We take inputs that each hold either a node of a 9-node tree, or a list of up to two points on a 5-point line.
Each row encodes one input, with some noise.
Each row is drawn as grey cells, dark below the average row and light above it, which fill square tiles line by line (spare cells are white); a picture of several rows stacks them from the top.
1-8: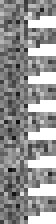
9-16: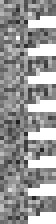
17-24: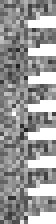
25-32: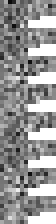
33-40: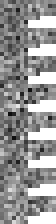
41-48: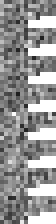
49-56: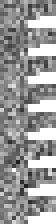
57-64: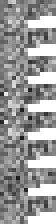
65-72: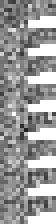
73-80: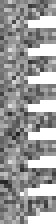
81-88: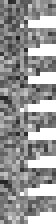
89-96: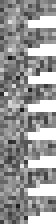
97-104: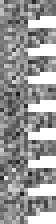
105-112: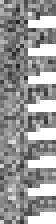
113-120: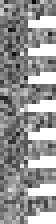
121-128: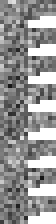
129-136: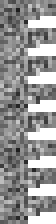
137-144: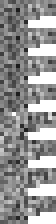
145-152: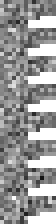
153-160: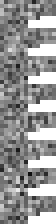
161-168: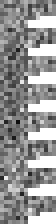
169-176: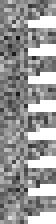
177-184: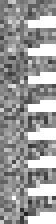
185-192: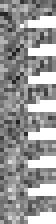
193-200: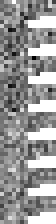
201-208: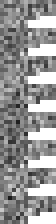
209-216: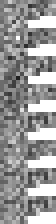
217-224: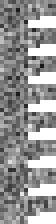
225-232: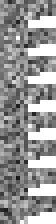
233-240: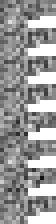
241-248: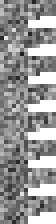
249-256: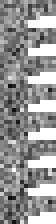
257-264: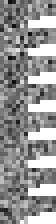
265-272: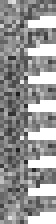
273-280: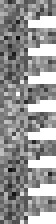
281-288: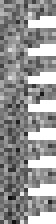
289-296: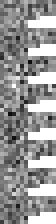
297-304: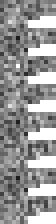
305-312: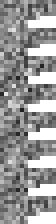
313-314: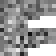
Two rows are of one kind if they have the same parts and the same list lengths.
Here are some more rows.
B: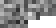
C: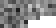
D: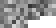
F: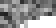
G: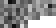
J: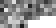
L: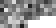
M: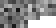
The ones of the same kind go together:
B
C, G, M
D, J, L
F

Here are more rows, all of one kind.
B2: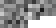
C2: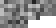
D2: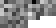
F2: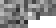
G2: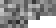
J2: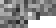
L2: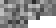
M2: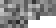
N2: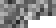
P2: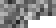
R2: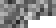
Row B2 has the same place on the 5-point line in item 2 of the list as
C2, D2 and L2.
